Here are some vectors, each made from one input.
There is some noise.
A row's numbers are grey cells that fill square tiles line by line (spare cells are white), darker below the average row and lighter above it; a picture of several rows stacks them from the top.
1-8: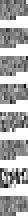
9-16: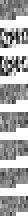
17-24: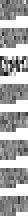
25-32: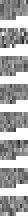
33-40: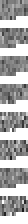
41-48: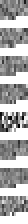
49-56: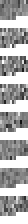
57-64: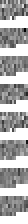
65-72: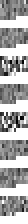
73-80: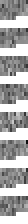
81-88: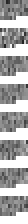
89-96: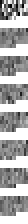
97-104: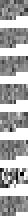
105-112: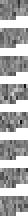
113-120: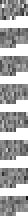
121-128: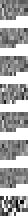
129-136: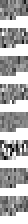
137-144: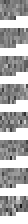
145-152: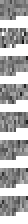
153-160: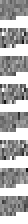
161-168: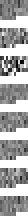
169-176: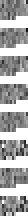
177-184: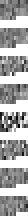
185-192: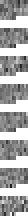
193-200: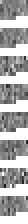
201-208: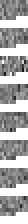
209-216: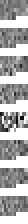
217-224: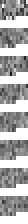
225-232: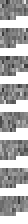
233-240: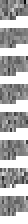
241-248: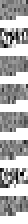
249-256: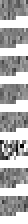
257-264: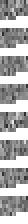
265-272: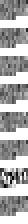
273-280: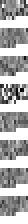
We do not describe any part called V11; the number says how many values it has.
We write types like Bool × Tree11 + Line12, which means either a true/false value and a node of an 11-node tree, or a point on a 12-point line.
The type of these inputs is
Bool × Line7 × List2(V11) + Line5.
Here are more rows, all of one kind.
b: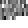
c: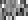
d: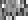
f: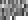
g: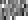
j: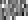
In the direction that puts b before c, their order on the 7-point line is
b, j, g, c, f, d.
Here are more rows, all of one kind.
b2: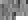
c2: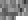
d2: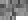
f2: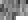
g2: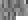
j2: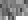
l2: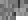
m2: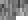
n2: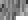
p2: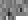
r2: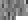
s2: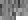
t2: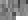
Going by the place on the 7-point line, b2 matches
f2 and j2.
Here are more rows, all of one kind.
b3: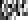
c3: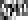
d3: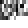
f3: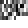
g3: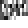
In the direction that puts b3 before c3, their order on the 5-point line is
f3, d3, b3, g3, c3.
